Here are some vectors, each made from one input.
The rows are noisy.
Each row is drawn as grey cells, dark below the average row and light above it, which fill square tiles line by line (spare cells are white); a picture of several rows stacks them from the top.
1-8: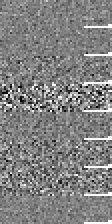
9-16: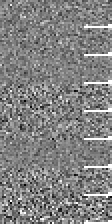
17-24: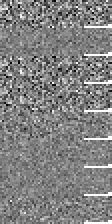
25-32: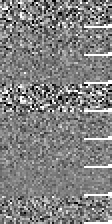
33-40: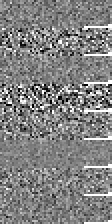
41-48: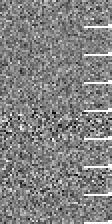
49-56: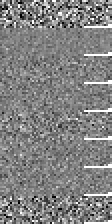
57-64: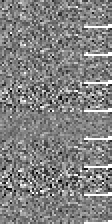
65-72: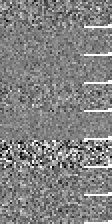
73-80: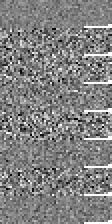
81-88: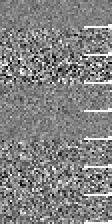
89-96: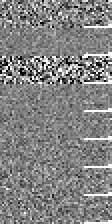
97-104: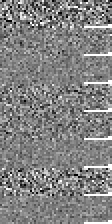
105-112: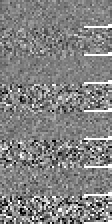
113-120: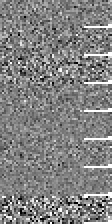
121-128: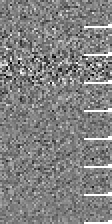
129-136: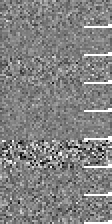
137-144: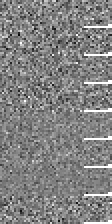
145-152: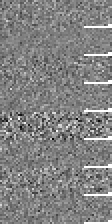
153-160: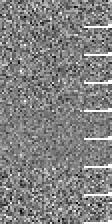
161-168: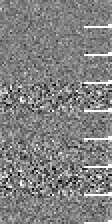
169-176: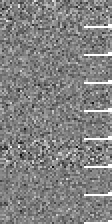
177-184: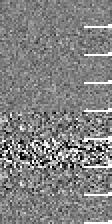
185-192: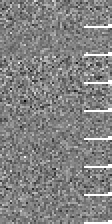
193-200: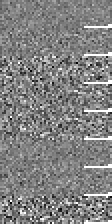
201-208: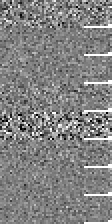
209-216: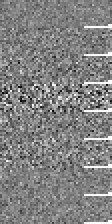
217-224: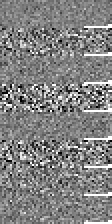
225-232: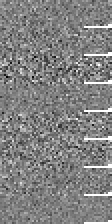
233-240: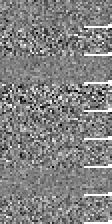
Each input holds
a true/false value, together with either a fixed value, or a node of a 9-node tree.
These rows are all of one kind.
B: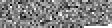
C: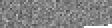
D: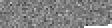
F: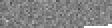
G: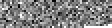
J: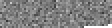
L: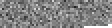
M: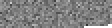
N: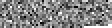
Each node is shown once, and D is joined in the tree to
M.
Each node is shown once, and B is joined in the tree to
M.
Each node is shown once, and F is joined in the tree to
C, G and M.
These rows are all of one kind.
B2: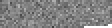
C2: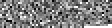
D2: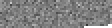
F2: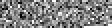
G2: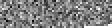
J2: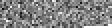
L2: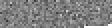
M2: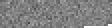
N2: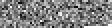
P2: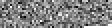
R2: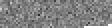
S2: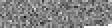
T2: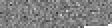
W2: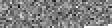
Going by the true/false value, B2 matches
C2, F2, J2 and M2.
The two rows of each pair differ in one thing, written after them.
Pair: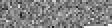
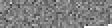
the true/false value
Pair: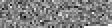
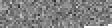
the node of the tree
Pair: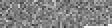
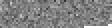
the true/false value
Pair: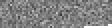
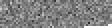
the true/false value
